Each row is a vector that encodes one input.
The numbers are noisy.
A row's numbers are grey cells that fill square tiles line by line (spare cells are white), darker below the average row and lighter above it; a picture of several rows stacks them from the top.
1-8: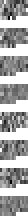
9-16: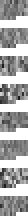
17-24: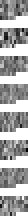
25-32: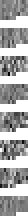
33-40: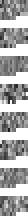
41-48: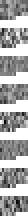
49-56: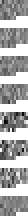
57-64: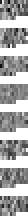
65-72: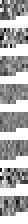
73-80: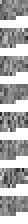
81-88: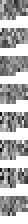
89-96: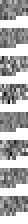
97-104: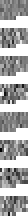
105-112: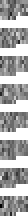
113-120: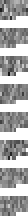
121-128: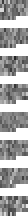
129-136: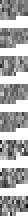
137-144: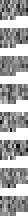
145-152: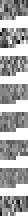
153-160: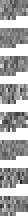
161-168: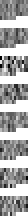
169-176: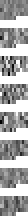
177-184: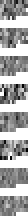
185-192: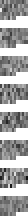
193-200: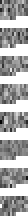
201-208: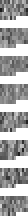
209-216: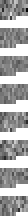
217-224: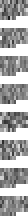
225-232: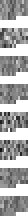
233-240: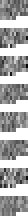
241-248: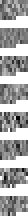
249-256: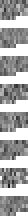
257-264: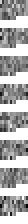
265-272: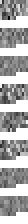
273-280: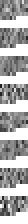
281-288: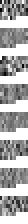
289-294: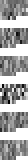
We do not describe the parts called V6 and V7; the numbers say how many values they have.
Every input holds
either a point on an 8-point line and a value of V7, or a true/false value and a value of V6.
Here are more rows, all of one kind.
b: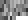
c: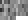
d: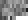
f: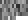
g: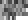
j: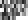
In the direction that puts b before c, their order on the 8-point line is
j, d, f, g, b, c.
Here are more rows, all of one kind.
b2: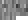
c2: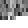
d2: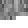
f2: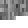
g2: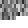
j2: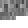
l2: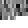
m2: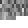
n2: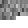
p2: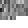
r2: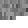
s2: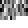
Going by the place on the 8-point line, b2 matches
d2, f2, j2 and s2.
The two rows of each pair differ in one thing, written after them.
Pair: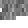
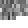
the value of V6
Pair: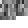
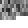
the true/false value
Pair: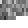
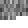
the value of V6
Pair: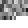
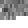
the true/false value
